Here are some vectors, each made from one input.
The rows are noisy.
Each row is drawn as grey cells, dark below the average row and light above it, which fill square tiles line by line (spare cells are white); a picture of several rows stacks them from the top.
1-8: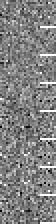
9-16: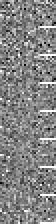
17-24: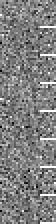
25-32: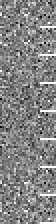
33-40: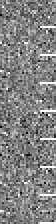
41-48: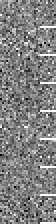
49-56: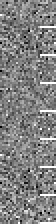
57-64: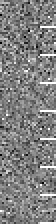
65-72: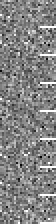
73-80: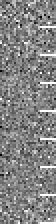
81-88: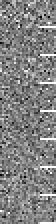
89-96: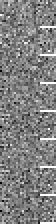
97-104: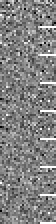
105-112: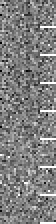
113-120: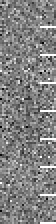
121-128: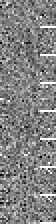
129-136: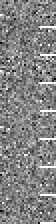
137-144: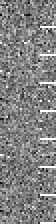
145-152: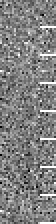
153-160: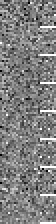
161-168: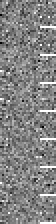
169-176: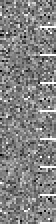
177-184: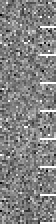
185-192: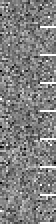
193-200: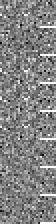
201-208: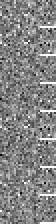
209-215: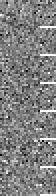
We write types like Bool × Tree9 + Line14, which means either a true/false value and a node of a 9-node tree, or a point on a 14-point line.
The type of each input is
(Bool × Bool × Bool × Bool + Unit) × Line5.
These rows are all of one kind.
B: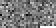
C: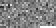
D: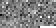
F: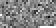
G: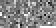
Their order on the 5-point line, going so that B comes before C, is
B, D, C, F, G.
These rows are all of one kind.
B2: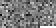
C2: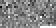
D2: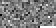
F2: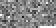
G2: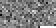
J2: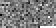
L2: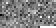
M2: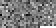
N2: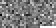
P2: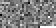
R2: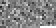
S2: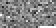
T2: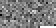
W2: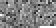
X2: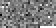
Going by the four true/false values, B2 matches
G2, M2, T2 and W2.
